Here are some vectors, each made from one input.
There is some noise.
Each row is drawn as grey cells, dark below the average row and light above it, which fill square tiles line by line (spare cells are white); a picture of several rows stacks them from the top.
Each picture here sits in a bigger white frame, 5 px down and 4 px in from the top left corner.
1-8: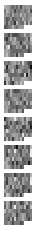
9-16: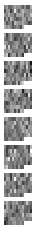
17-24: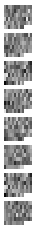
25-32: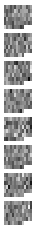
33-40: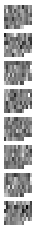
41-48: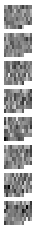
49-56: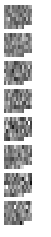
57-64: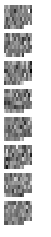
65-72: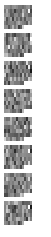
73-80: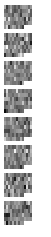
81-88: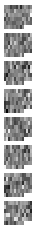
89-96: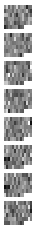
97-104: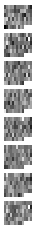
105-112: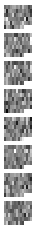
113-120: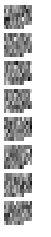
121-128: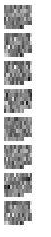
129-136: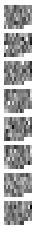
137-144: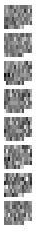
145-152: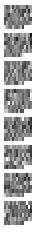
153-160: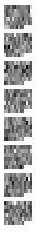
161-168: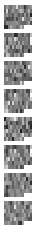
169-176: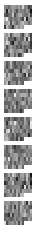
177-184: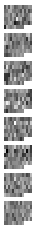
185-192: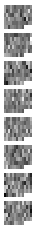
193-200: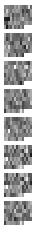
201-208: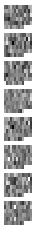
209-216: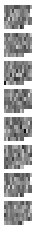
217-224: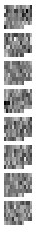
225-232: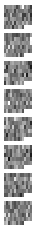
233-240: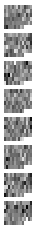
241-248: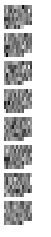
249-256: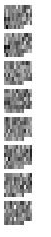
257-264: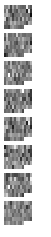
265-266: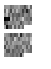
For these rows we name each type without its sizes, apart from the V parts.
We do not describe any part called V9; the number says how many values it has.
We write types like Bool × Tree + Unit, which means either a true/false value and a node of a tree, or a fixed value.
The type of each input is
Label + (Line + V9) × Tree.
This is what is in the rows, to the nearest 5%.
About 20% of them hold a label. The rest hold a node of a tree, together with either a point on a line, or a value of V9.
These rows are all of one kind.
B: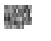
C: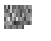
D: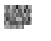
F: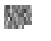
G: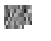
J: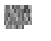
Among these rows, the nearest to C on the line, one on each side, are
D and F.
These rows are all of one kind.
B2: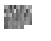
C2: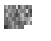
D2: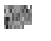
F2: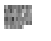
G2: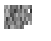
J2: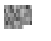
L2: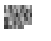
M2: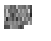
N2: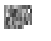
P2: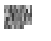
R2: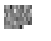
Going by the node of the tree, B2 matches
F2 and J2.
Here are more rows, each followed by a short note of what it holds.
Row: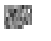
a node of a tree and a value of V9
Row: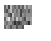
a point on a line and a node of a tree
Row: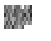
a label
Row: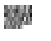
a label
